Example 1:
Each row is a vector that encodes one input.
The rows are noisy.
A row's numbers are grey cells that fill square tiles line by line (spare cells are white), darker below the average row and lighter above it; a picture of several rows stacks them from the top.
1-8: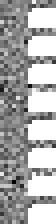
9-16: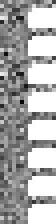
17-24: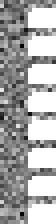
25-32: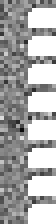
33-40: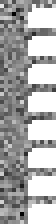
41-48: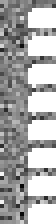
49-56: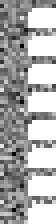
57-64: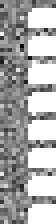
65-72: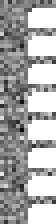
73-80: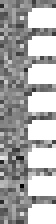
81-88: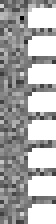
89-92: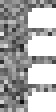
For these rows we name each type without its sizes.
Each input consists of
either a node of a tree, or a list of points on a line.
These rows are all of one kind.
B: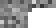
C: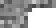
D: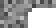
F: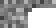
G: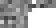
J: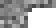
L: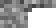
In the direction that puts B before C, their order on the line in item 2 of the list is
F, L, B, D, J, C, G.
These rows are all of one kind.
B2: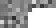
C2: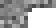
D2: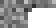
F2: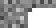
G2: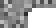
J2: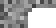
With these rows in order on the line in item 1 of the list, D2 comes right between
C2 and F2.
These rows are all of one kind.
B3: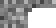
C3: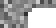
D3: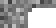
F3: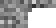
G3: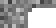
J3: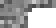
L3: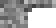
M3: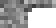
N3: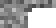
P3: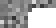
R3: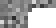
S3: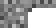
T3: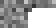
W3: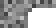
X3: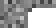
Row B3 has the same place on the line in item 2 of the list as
F3, L3, M3 and T3.
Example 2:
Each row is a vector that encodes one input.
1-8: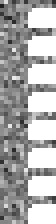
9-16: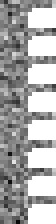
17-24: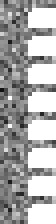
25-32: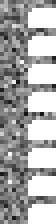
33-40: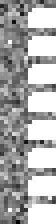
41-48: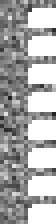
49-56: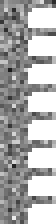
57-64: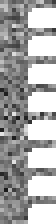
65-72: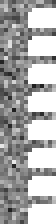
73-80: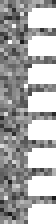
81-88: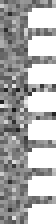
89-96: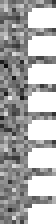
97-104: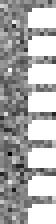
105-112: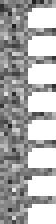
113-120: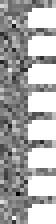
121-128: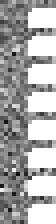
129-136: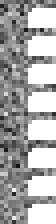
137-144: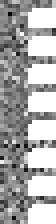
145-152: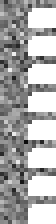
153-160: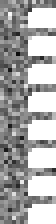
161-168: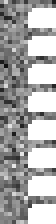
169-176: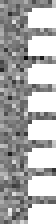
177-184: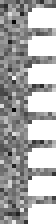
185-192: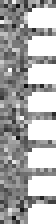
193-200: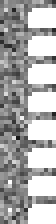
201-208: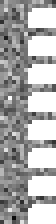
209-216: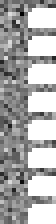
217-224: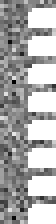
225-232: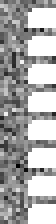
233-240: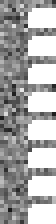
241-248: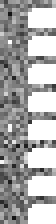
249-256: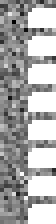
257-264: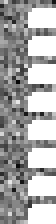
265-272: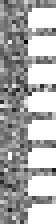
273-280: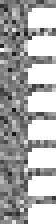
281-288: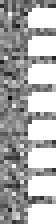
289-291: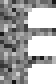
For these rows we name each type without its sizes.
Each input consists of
a list of points on a line.
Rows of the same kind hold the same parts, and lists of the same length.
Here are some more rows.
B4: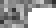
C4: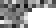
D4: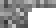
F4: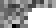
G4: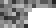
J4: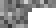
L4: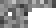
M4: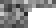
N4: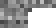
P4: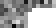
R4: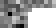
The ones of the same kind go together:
B4, G4
C4
D4, J4, L4, M4, N4
F4, P4, R4

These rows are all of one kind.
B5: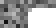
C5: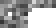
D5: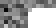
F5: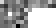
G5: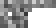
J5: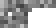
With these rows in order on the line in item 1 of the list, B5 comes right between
D5 and F5.
